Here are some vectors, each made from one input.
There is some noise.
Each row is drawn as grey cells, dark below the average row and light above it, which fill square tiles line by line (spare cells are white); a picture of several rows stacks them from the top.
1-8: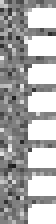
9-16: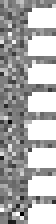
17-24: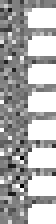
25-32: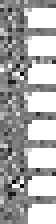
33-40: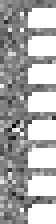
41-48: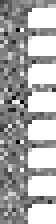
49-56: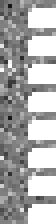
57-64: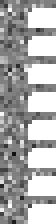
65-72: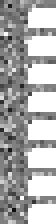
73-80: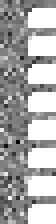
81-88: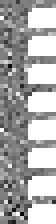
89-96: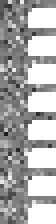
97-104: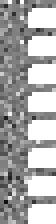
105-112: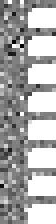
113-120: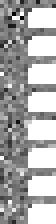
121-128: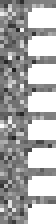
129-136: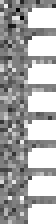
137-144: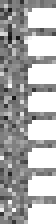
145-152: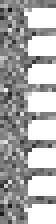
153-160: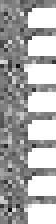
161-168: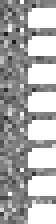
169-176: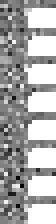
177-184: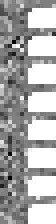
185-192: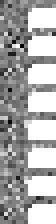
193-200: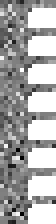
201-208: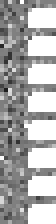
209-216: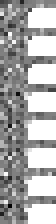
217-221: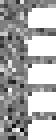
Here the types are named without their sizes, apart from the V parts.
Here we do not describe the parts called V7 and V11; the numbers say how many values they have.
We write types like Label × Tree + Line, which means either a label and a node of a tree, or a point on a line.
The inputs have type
((Bool × Bool × Bool × Bool + V7) × V11 + Unit) × Label.
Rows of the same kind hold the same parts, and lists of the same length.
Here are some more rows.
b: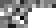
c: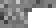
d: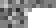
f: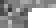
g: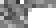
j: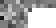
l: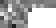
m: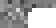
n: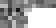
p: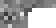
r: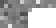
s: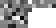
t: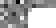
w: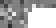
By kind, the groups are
b, s
c, d, j, l
f, g, m, n, p, r, t, w

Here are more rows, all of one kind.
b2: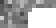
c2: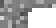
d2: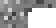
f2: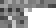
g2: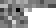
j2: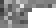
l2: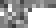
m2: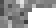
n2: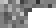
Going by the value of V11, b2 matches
f2 and g2.
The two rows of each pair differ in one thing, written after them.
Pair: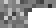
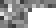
the label
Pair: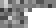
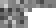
the value of V11
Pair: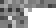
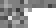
the value of V11
